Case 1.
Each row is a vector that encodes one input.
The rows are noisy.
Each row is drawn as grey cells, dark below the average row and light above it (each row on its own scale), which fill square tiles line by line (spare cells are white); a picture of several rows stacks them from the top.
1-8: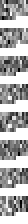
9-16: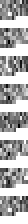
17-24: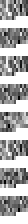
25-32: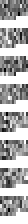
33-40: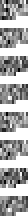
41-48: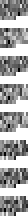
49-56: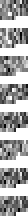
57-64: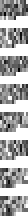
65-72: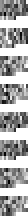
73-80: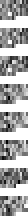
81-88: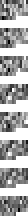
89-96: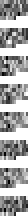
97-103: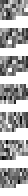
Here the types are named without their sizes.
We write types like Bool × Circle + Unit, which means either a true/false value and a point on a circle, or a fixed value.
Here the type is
Tree.
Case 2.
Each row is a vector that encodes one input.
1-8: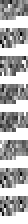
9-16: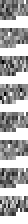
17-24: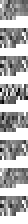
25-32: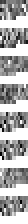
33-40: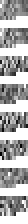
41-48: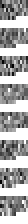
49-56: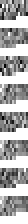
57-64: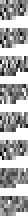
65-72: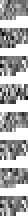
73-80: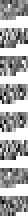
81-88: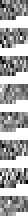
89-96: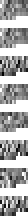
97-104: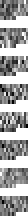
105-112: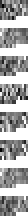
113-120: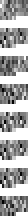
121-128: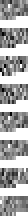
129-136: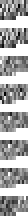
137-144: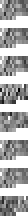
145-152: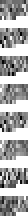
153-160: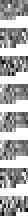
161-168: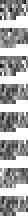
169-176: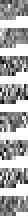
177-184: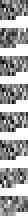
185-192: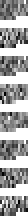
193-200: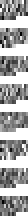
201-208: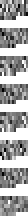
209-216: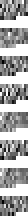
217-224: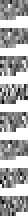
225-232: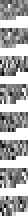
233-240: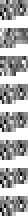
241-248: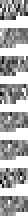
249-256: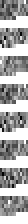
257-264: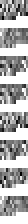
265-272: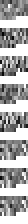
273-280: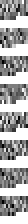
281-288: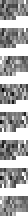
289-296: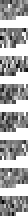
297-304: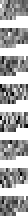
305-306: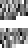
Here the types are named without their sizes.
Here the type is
Label.
